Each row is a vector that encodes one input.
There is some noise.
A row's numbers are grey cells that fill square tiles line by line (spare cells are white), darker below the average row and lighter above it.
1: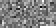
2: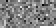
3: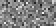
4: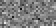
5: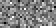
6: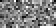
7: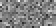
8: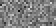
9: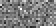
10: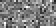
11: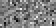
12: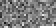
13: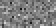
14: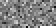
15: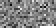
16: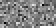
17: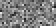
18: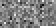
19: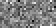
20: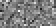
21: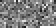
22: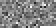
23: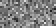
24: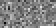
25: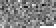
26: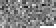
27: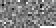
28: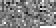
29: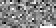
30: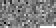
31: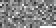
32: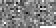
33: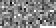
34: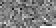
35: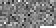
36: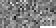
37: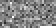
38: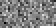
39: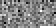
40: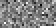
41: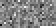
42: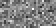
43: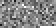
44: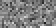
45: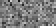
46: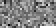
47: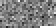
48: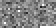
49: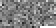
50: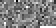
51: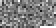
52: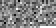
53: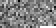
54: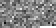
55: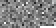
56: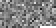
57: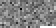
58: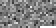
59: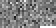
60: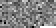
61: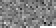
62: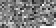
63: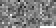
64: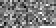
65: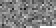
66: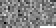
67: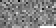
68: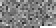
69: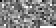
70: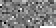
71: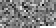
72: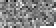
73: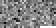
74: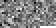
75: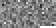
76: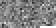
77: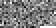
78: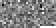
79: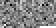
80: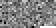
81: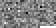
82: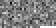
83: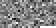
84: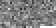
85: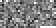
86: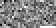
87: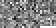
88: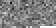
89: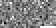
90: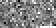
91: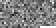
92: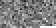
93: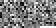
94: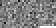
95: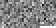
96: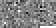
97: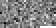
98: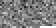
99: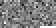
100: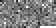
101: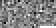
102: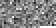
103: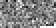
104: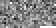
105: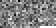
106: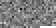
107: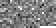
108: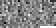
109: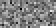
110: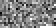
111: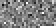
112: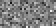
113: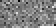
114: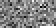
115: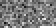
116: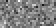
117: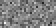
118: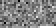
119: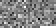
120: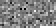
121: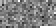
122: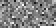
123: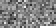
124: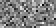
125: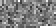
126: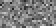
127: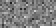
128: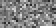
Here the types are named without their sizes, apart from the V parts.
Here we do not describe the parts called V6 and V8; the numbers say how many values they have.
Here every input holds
a value of V8, together with either a label, or a point on a line and a value of V6.
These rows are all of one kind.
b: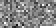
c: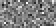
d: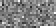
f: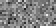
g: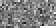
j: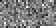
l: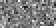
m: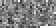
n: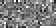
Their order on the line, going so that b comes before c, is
g, n, f, l, m, b, c, j, d.
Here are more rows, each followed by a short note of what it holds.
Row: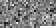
a label and a value of V8
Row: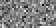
a label and a value of V8
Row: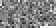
a point on a line, a value of V6 and a value of V8
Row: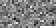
a label and a value of V8
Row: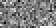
a label and a value of V8
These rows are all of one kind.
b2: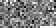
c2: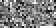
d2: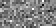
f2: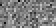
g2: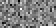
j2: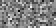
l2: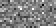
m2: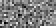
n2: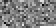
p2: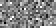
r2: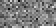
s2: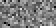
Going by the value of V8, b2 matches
c2, g2 and s2.
